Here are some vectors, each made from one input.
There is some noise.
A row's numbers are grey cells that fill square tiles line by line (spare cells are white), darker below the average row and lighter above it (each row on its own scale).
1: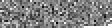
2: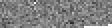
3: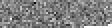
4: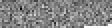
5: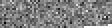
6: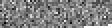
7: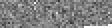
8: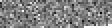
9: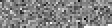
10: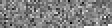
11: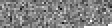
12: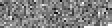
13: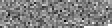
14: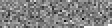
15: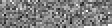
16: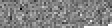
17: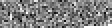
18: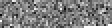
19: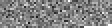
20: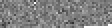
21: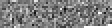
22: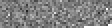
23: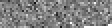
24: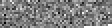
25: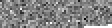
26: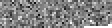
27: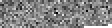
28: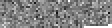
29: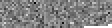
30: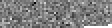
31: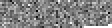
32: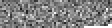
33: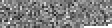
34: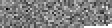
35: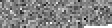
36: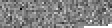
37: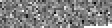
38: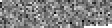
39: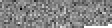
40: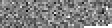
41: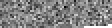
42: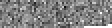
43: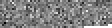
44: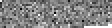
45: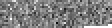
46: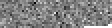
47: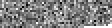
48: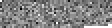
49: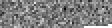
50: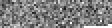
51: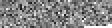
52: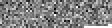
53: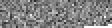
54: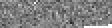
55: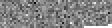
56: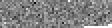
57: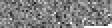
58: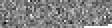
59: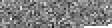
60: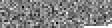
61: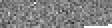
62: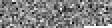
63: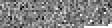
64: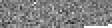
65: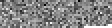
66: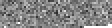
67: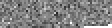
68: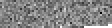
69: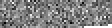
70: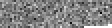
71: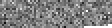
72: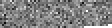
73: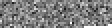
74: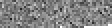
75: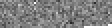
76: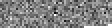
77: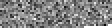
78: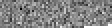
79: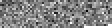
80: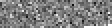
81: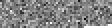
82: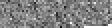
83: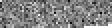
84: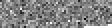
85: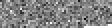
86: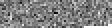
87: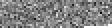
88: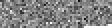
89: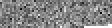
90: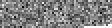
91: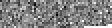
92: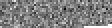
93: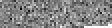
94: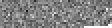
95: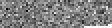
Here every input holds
a list of up to two points on a 6-point circle.
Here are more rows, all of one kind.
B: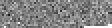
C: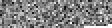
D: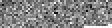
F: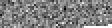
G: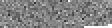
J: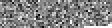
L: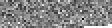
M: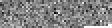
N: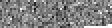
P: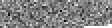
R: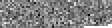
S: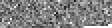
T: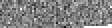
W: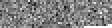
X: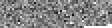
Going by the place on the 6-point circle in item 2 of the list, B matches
C, D, F and T.
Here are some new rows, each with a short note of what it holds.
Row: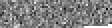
a list of two items
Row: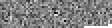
a list of two items
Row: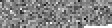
the empty list
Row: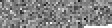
the empty list
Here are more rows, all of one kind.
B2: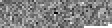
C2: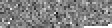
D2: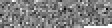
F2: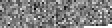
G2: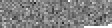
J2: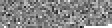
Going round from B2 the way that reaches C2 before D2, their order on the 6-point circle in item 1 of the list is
B2, J2, G2, C2, F2, D2.
